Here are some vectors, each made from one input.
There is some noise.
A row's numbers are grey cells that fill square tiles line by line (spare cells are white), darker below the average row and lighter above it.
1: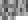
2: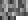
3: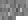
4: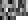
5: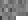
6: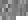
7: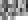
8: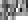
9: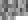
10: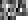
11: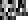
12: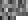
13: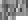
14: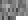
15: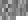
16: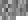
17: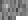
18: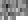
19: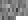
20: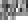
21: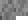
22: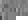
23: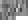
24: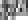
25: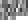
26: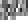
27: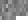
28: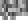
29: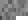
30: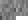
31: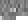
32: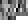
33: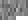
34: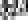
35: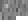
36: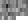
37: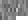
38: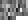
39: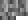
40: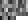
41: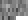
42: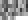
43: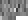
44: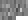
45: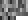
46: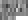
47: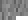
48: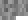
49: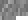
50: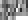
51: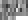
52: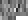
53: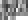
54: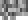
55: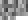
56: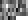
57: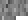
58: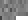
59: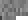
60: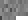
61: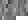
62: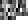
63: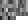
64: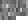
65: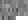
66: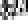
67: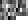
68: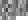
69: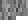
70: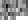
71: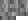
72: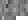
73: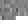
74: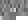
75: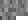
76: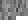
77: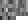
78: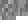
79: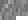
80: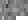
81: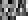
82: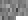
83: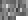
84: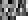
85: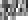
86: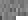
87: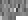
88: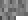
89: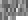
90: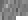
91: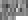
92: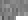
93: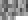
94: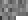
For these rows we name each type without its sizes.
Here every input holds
a true/false value, together with either a point on a circle, or a fixed value.
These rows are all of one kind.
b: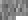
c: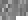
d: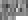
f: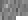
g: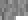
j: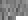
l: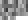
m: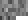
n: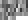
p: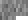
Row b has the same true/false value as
d, m, n and p.
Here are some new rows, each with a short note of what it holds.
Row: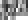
a point on a circle and a true/false value
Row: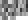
a point on a circle and a true/false value
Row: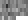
a true/false value
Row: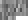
a point on a circle and a true/false value
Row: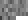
a point on a circle and a true/false value
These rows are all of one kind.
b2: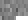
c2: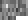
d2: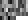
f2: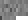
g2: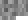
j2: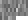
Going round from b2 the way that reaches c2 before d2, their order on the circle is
b2, g2, j2, c2, f2, d2.
